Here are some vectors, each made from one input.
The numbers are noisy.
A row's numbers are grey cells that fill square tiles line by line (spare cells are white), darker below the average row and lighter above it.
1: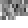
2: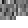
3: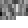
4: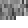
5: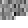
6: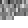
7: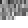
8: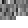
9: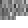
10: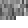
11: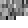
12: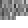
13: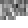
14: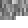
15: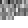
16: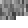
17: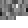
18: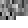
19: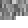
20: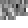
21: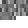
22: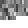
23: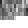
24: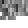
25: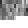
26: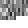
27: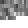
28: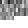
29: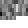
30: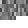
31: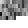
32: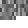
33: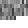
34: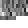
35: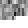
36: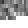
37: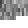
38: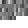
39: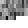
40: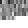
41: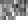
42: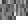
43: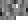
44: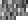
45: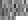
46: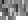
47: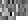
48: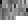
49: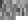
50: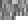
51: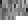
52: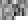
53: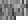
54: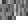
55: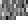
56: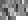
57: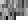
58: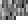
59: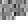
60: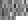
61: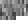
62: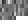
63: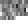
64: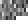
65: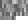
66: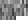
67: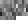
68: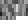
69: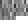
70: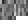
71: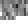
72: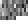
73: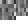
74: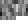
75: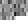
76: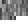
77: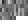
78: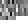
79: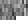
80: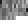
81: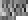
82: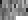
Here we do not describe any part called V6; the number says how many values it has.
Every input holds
a point on a 5-point circle, together with either a point on a 5-point line, or a value of V6.
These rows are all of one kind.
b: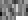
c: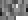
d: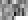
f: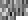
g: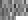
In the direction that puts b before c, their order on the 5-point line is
b, c, g, d, f.
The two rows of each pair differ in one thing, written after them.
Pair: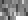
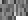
the place on the 5-point circle
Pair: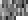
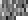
the value of V6
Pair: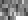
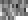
the place on the 5-point circle
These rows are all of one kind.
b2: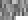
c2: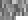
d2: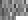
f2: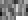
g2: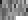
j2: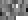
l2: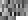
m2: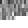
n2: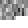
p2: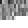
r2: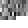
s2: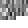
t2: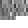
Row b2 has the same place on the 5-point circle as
c2, d2, g2 and t2.
